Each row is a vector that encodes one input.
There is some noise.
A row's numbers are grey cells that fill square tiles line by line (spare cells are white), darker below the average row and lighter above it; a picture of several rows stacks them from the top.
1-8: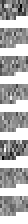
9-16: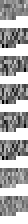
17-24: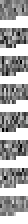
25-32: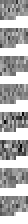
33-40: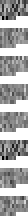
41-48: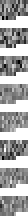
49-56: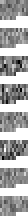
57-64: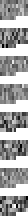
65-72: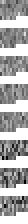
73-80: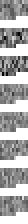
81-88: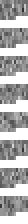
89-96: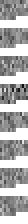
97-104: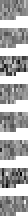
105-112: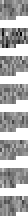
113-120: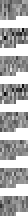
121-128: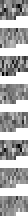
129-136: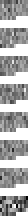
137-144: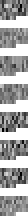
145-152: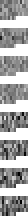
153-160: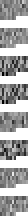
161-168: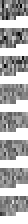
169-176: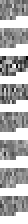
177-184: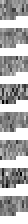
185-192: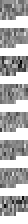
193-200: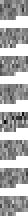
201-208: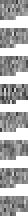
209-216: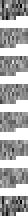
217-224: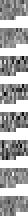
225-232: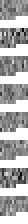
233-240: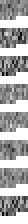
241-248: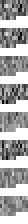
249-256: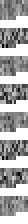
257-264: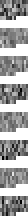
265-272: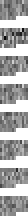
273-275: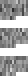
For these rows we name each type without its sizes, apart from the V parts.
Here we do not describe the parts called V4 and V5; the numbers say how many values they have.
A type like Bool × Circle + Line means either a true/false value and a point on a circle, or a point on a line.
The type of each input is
Circle + Tree × Tree × V4 × V5 + Unit.
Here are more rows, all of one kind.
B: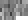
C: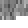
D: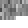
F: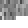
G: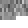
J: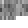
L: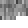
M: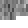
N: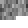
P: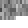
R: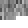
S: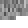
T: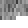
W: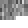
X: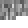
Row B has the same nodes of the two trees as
D, P, R and W.
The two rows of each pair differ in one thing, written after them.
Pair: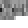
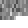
the value of V5
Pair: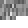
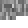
the value of V5
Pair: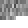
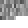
the node of one of the two trees
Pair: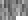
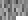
the value of V4
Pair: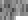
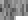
the node of one of the two trees
